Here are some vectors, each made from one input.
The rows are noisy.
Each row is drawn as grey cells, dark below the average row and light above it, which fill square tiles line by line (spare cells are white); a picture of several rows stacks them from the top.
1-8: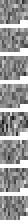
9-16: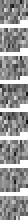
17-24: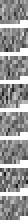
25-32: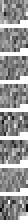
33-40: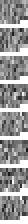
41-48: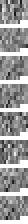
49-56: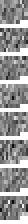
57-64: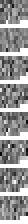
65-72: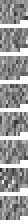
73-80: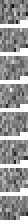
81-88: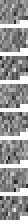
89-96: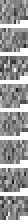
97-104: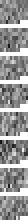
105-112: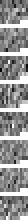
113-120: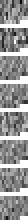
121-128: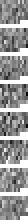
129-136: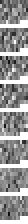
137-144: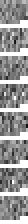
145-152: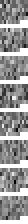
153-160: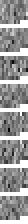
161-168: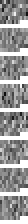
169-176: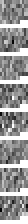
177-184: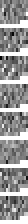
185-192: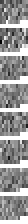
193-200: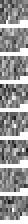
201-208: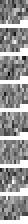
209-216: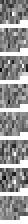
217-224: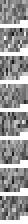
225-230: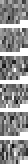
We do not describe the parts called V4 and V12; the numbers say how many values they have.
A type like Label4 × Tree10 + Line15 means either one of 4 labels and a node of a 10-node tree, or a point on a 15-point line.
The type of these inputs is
(Circle8 + Line8) × V4 + V12.
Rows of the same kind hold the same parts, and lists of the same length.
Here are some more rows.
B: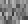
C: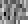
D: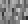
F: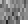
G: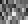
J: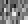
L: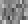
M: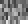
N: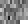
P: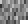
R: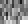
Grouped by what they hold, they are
B, C, D, L
F, N, P
G, J, M, R

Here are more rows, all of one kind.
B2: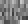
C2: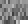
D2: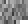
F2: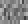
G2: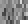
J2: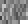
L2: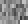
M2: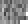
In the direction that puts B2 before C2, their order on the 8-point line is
L2, G2, B2, M2, J2, F2, D2, C2.
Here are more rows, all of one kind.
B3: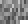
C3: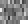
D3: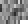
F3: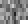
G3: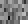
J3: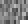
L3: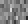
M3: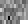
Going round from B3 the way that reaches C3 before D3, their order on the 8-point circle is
B3, M3, F3, C3, L3, J3, D3, G3.
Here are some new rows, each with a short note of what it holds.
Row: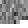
a point on an 8-point line and a value of V4
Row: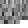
a point on an 8-point line and a value of V4
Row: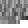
a point on an 8-point line and a value of V4
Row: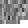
a point on an 8-point circle and a value of V4
